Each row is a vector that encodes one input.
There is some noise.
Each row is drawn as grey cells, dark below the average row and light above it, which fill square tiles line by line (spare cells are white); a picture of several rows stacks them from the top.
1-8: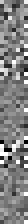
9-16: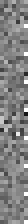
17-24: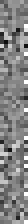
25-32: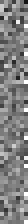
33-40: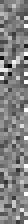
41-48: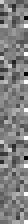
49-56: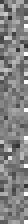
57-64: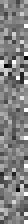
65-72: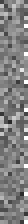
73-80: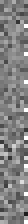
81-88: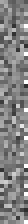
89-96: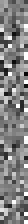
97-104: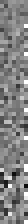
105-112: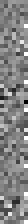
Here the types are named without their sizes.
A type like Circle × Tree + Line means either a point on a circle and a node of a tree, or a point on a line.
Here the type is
Bool × (Tree + Unit) + Line.
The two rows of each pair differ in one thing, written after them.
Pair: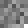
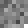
the node of the tree
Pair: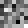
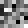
the true/false value
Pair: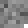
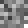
the node of the tree
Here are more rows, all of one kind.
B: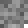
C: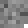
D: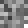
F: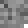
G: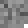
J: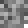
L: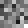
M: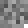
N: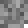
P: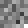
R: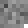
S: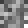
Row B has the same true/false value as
L, N, P and S.
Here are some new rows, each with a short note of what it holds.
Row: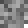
a node of a tree and a true/false value
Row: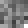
a point on a line
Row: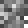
a true/false value
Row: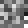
a true/false value
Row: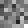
a node of a tree and a true/false value
